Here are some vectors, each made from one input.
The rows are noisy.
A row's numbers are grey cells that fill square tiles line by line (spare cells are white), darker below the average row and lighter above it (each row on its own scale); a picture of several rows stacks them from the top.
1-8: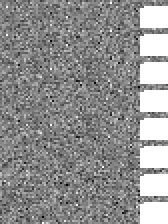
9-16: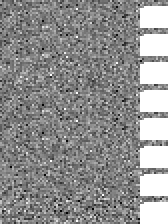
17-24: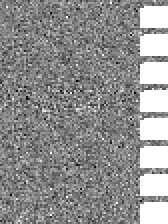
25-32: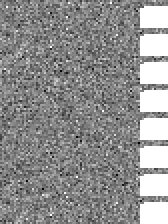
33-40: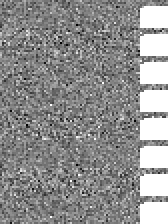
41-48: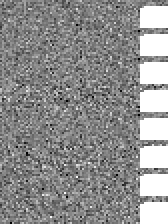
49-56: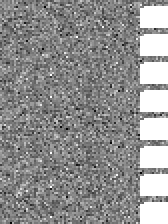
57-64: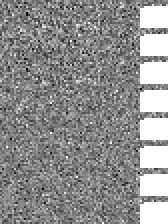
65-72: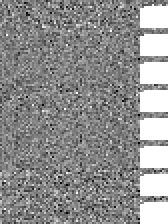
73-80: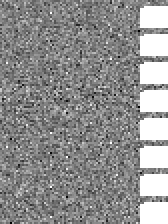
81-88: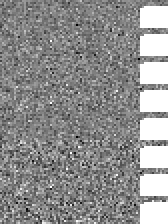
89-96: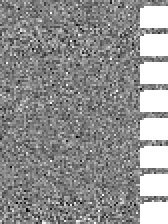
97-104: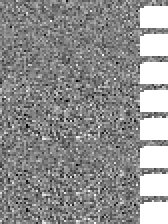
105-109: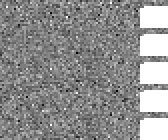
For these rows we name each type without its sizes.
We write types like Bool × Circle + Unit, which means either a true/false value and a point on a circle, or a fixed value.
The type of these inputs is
Tree + Unit.
